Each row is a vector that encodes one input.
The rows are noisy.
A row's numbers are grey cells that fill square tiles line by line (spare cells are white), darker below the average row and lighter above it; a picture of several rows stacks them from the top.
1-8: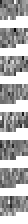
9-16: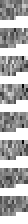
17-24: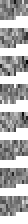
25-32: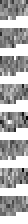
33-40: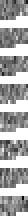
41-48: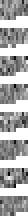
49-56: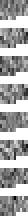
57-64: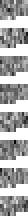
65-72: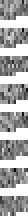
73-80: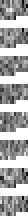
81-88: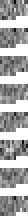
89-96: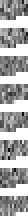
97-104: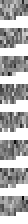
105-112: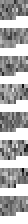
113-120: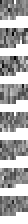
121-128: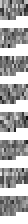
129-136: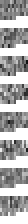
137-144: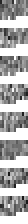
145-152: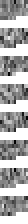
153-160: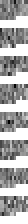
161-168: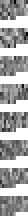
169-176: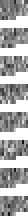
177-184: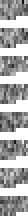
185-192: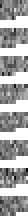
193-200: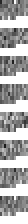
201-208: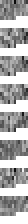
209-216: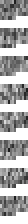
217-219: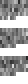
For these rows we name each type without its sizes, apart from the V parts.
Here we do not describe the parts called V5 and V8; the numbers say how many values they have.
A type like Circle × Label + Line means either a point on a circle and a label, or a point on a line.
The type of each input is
Bool × V8 + List(Circle) × V5.
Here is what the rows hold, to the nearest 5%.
About 30% of them hold a true/false value and a value of V8. The rest hold a value of V5, together with a list of points on a circle.
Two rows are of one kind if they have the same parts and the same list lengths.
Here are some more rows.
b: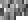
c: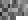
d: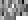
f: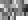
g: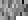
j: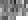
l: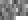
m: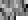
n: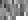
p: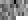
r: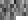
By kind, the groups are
b, d, f, g, m
c, j, p, r
l
n

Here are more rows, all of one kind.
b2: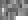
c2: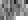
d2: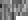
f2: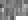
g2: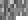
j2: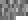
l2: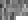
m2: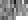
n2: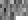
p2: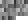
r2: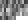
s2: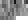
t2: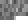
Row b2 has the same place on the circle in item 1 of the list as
f2 and j2.
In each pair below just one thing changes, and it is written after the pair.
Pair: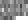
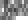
the value of V5
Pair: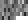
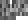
the value of V5
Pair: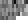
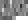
the value of V5
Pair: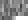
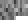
the place on the circle in item 1 of the list
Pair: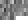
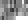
the value of V5
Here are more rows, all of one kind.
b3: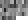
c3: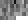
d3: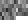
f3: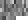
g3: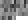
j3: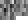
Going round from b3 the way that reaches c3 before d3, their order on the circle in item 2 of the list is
b3, j3, f3, g3, c3, d3.
